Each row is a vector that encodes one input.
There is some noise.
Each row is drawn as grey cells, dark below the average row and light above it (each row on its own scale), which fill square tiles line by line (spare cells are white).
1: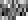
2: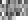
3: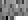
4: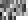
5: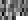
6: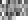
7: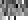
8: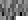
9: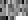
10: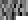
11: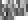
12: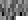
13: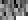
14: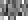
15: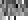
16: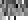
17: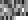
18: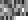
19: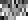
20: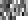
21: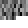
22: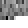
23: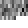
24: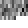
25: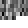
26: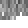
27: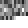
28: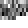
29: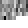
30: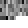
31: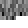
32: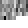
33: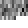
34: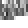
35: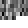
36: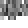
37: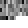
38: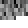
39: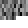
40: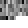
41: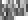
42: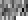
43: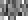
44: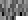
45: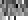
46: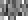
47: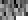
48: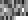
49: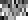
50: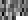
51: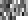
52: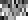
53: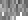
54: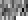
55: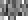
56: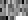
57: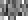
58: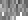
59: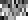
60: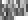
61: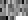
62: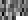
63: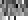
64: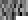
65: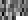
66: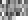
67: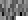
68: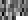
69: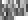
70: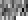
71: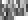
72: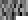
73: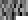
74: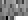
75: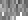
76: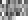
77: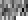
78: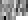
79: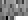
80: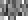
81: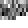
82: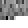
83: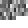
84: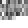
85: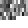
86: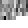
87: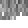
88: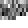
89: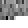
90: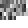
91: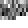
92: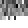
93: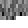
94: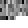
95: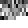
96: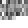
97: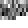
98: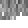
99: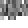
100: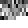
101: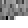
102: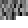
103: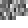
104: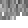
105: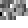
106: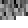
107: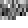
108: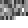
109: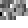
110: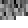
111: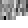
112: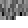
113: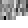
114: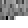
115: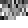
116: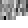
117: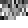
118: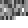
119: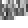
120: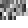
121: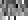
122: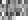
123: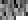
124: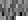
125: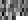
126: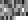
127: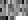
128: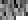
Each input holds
either a point on a 4-point line, or four true/false values.
